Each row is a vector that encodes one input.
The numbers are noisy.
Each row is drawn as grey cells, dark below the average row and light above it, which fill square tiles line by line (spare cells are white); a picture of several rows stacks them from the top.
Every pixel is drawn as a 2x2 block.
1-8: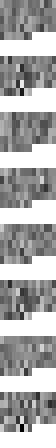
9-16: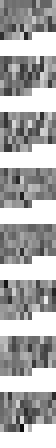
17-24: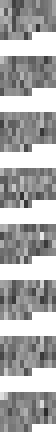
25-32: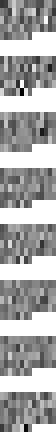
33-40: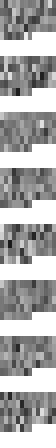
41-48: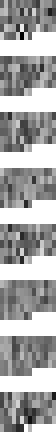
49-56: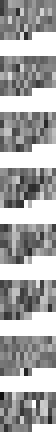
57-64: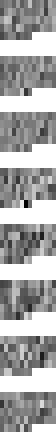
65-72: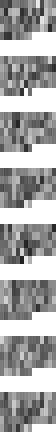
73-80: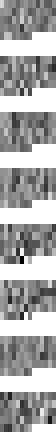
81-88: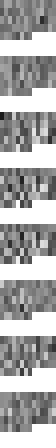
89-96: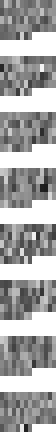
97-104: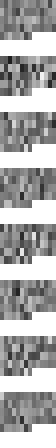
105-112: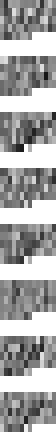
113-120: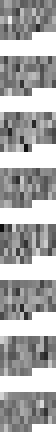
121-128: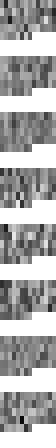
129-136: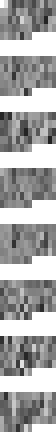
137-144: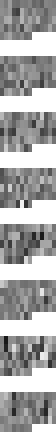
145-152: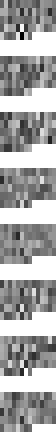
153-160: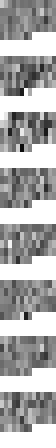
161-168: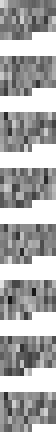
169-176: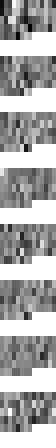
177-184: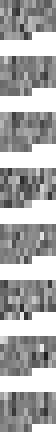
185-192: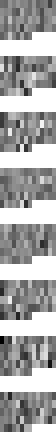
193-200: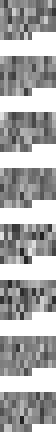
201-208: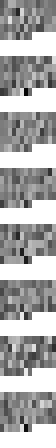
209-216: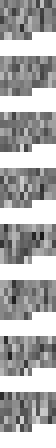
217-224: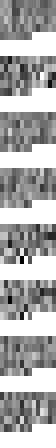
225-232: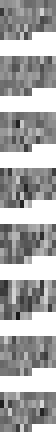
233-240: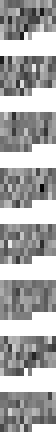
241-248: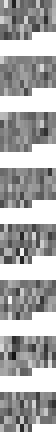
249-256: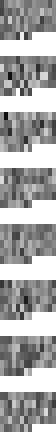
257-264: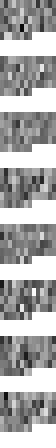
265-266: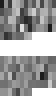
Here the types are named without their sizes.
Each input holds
either a point on a circle, or a list of points on a line.
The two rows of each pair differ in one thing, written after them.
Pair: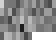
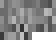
the place on the line in item 1 of the list
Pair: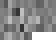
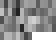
the place on the line in item 2 of the list
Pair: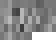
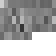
the place on the line in item 1 of the list
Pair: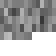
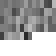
the place on the line in item 2 of the list
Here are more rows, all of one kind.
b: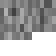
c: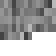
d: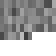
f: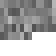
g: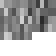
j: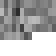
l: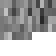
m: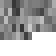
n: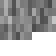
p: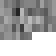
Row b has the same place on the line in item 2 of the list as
l and n.
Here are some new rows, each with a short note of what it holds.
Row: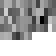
a list of one item
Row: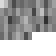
a list of one item
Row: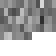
a list of two items
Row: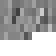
a list of one item
